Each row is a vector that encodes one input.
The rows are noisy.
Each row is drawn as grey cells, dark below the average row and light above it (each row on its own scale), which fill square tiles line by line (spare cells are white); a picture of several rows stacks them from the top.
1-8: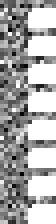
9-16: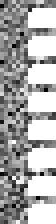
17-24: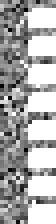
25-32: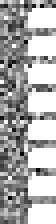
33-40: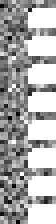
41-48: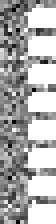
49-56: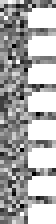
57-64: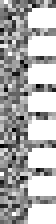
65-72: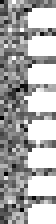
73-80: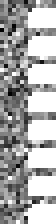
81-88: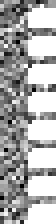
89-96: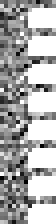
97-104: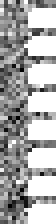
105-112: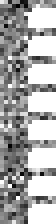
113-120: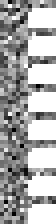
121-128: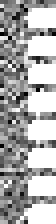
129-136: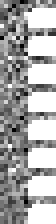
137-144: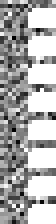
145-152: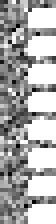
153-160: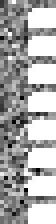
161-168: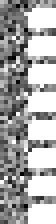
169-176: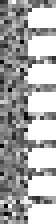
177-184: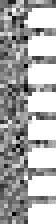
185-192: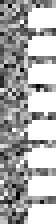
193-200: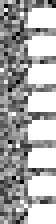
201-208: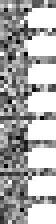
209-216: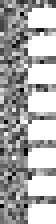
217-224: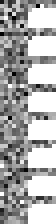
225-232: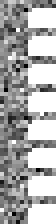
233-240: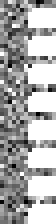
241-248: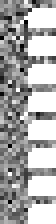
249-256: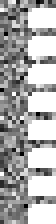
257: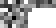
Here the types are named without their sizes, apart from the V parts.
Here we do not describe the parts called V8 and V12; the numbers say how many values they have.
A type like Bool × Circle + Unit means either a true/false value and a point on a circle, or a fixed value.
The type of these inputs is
(Bool × V8 + Line) × V12.
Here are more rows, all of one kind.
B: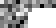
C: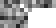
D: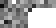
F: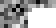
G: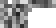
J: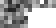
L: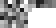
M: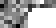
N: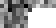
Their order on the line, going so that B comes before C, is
J, B, C, L, M, G, N, D, F.
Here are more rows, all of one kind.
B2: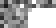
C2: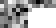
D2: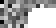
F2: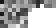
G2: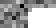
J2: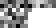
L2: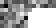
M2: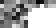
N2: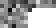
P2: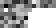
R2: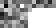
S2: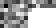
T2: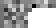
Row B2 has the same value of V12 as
L2, P2, R2 and S2.
